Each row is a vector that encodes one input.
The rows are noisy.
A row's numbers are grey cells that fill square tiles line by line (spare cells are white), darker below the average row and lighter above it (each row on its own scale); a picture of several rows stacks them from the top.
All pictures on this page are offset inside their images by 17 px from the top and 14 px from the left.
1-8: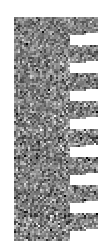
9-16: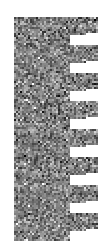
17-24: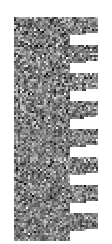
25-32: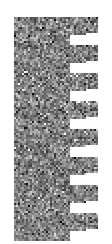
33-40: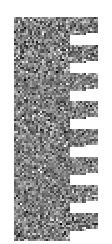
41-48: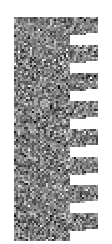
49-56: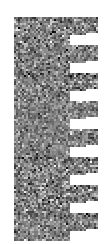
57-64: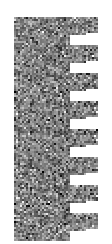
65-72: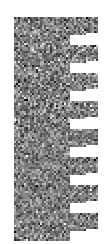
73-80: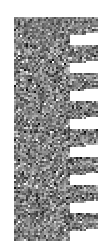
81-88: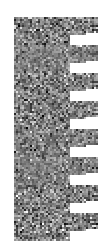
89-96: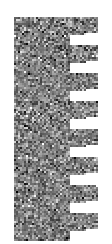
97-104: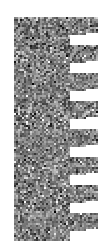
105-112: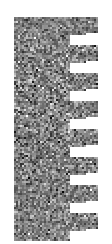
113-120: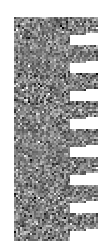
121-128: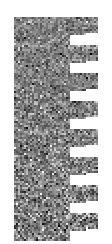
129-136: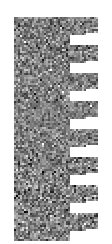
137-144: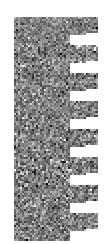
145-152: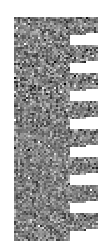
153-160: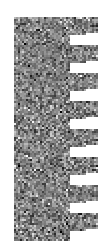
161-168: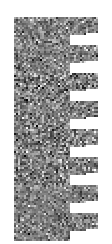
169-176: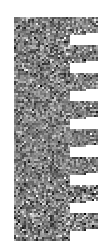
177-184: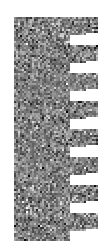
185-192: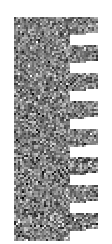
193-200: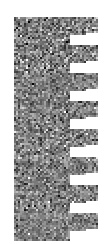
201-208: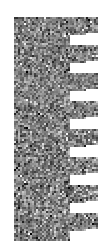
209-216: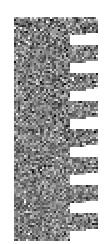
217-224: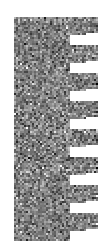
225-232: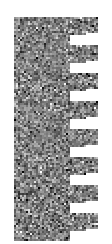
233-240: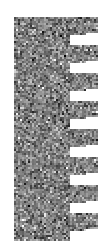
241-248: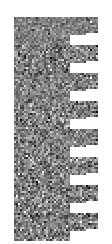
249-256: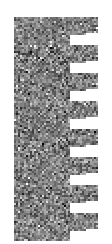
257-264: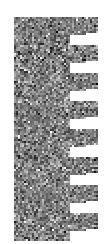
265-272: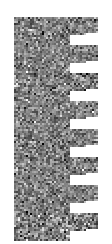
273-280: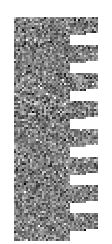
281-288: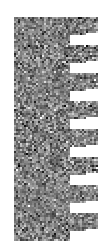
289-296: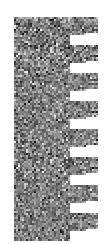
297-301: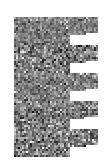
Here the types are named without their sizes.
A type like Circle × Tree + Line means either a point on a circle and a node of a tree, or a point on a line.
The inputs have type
(Circle + Line) × Line.
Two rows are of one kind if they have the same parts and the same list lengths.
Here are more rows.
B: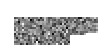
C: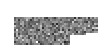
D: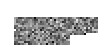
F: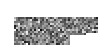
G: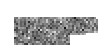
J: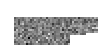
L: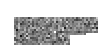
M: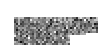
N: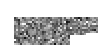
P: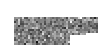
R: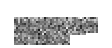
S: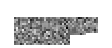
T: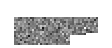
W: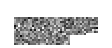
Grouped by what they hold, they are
B, G, L, M, N, S, W
C, D, F, J, P, R, T

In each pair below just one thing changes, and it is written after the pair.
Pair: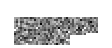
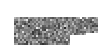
the place on the line
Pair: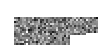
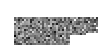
the place on the circle
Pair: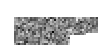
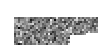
the place on the line
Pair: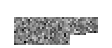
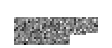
the place on the line
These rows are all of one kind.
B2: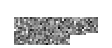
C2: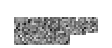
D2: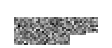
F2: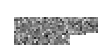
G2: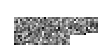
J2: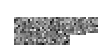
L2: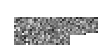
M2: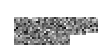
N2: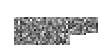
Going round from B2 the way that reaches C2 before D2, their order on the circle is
B2, N2, G2, J2, L2, C2, M2, D2, F2.
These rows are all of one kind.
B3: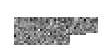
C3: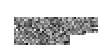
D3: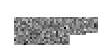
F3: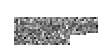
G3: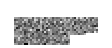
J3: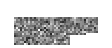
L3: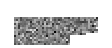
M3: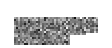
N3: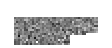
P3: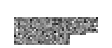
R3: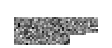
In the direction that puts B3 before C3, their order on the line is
N3, M3, D3, B3, G3, L3, R3, J3, C3, P3, F3.
